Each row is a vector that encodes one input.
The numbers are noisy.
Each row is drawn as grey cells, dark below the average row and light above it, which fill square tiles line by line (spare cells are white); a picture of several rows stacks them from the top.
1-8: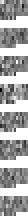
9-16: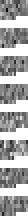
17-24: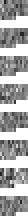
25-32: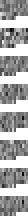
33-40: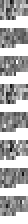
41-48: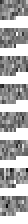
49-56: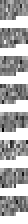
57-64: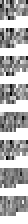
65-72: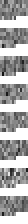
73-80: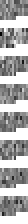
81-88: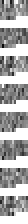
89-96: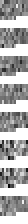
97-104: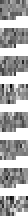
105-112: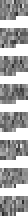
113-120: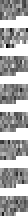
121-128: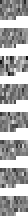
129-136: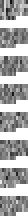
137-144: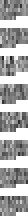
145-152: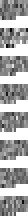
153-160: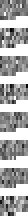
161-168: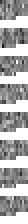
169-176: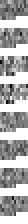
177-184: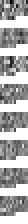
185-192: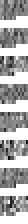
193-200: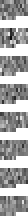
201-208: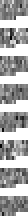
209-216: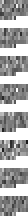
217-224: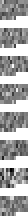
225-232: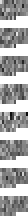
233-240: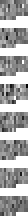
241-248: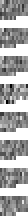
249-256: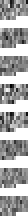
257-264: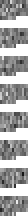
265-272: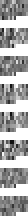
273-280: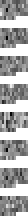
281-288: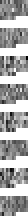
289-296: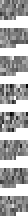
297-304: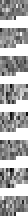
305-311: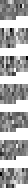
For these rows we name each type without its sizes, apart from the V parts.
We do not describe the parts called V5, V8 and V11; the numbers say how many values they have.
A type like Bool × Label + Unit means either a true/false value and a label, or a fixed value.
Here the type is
(Bool × V5 + V8) × (Label + Line) + V11.
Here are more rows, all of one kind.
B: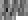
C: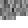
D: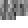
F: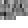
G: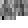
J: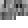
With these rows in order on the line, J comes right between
D and G.
